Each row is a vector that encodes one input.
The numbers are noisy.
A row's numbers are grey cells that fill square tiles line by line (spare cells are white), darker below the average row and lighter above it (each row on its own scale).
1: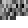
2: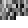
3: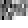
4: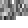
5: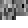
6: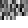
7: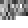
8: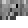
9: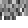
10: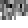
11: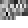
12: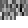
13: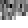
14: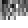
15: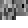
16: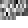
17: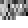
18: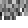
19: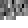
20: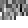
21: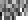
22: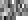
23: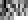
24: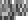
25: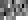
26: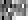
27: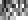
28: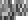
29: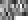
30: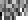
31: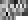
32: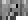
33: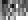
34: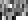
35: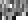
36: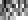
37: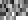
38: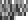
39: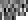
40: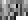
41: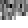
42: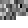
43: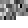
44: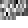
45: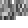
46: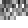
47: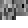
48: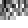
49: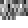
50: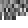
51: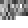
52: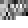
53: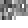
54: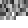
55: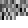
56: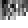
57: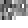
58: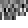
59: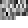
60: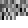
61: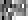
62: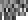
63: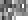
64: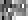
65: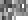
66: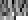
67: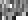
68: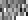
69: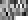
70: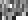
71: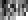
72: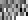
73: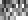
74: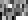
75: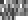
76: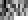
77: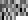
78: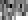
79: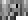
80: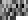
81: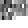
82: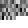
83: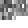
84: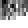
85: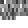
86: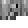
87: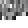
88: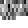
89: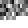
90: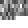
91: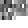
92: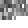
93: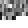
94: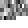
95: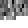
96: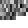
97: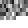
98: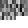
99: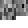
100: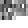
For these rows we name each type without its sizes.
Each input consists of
either a point on a line, or four true/false values.
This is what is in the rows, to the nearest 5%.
About 15% of them hold a point on a line. The rest hold four true/false values.
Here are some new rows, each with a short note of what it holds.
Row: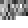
a point on a line
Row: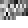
a point on a line
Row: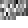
a point on a line
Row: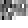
four true/false values
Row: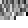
four true/false values
